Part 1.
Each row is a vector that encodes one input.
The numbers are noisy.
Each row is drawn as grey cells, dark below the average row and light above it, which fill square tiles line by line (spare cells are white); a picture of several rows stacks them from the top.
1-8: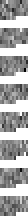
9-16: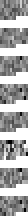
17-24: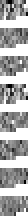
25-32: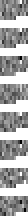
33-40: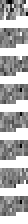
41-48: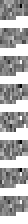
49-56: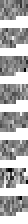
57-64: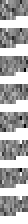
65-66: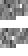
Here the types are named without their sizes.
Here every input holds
either a fixed value, or four true/false values.
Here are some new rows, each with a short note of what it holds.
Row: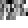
a fixed value
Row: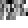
a fixed value
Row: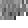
four true/false values
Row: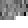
four true/false values
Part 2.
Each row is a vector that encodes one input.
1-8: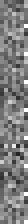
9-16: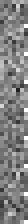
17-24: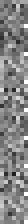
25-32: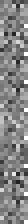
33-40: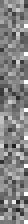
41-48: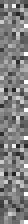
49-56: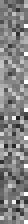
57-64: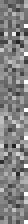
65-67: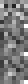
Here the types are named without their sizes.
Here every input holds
three true/false values.
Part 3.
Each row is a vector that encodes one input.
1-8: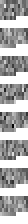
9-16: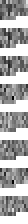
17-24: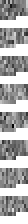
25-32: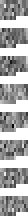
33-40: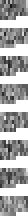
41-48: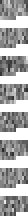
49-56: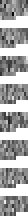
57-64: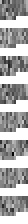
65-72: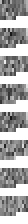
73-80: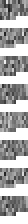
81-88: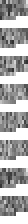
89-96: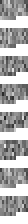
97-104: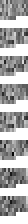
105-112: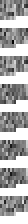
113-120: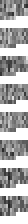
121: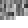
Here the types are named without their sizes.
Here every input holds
a point on a line.
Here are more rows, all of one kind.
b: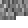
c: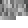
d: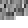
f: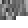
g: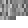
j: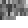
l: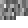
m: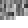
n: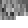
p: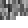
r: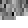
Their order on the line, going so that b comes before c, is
p, j, f, b, l, g, c, n, r, d, m.
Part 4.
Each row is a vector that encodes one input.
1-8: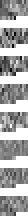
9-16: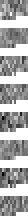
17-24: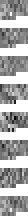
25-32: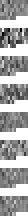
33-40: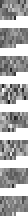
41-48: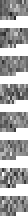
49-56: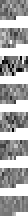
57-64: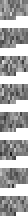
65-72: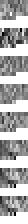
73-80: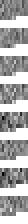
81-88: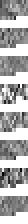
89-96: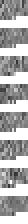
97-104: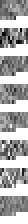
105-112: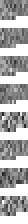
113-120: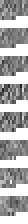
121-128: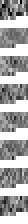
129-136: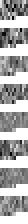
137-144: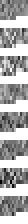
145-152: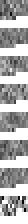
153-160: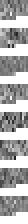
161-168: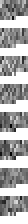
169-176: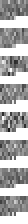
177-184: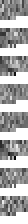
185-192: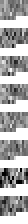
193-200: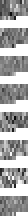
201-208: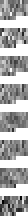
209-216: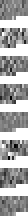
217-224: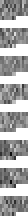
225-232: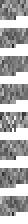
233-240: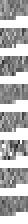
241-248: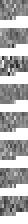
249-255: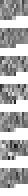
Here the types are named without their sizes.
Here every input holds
a point on a line.
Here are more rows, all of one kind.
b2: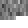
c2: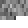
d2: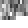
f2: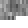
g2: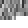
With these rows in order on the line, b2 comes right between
f2 and g2.
